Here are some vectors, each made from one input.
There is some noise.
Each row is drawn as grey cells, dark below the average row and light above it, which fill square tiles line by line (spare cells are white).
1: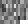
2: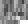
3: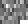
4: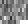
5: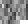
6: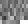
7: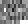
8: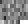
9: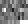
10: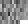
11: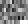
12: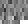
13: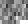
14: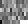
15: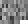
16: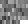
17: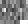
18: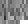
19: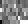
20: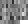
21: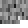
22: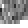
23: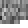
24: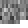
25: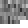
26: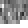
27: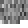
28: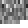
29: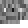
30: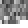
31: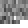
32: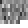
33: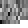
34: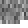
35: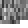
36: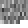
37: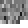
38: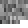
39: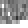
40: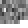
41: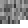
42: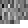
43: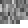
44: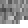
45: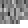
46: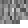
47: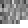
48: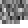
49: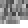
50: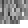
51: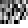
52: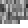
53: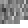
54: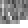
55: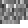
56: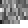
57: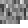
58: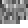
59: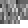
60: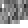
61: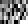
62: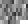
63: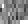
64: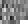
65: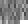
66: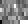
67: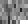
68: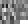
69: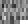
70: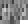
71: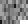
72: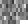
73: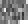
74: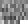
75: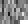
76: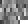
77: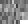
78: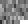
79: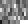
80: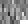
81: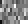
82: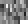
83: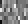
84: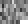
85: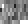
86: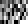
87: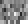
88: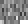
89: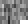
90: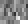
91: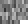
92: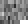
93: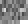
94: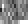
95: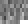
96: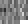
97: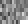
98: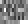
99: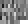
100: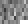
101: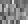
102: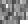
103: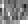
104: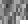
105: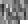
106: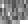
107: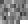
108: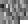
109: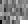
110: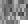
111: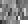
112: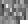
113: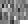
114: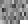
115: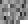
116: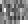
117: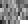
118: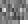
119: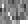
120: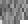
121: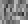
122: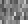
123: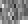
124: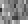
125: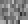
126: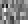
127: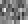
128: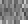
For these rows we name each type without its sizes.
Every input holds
either a fixed value, or two labels and a true/false value.
